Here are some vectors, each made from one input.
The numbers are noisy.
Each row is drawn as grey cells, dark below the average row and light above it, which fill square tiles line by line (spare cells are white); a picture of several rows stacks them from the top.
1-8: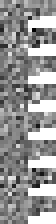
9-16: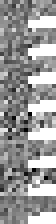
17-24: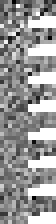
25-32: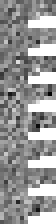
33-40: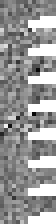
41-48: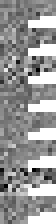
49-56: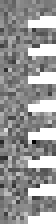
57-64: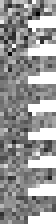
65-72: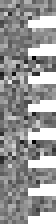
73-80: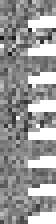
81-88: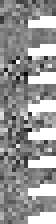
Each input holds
a point on a 9-point circle.
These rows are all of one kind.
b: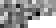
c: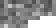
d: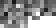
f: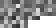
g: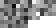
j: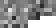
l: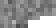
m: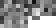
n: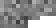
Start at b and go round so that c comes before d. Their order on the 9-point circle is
b, n, g, c, l, d, j, f, m.
